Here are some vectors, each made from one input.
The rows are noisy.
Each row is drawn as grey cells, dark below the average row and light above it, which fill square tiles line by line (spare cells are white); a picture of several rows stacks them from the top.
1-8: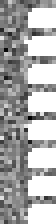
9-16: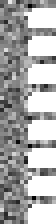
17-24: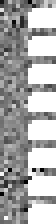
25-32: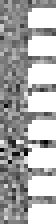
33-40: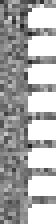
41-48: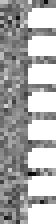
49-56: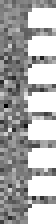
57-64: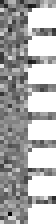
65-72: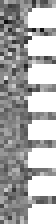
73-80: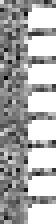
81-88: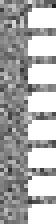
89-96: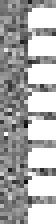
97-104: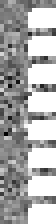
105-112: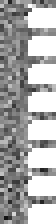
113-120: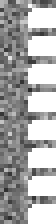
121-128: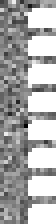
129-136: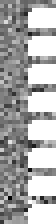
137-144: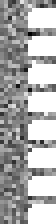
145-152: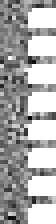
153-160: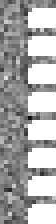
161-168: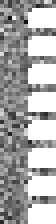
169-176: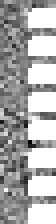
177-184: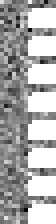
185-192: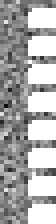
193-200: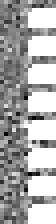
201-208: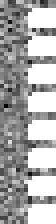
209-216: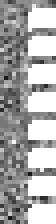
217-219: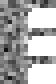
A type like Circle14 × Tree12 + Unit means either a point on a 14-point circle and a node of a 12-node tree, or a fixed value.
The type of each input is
Bool × Circle8 + Circle18 + Unit.
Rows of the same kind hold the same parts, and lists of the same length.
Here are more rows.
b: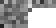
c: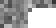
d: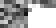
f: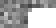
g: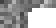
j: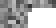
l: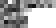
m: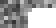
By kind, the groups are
b, c
d, l, m
f, g, j

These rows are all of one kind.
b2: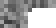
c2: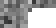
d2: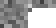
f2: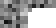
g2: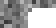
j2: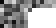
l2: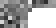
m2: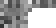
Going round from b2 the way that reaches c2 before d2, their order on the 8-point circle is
b2, l2, c2, f2, m2, j2, g2, d2.
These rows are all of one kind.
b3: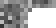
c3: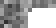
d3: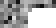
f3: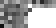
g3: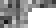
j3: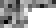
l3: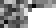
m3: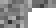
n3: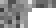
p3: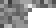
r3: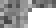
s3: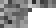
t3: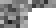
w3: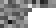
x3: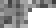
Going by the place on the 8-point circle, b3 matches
j3, n3, p3 and x3.
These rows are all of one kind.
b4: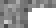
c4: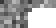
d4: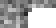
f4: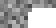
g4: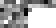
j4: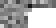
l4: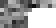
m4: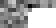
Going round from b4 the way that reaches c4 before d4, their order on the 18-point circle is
b4, c4, j4, f4, d4, g4, m4, l4.
